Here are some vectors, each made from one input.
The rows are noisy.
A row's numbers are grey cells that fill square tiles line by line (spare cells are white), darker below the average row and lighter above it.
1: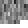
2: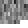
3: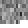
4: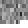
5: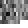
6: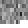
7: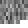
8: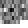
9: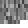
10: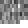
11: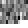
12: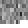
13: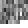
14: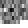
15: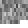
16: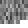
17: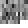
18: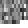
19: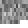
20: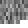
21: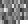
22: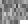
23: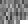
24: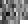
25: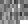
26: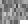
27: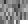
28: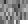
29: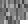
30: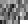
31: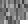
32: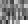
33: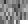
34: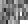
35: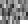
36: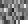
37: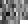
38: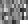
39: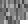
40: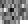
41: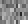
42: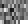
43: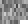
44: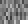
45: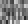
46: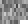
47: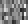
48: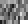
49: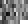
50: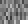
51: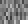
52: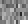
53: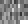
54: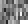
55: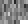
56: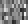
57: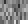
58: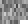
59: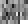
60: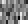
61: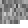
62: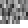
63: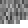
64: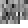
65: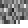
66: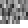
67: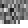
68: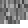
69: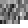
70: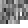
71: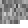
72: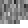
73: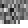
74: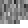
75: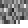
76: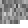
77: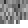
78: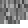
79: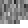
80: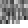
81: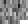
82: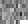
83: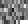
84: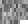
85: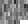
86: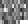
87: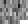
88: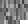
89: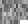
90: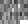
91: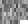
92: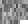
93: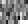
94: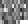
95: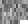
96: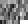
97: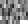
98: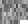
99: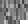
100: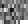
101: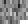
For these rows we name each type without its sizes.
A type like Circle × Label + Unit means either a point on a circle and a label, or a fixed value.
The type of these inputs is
Bool × Bool × Bool + Label + Line.
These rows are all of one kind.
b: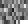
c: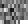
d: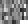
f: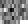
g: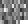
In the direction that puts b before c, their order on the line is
d, g, b, c, f.
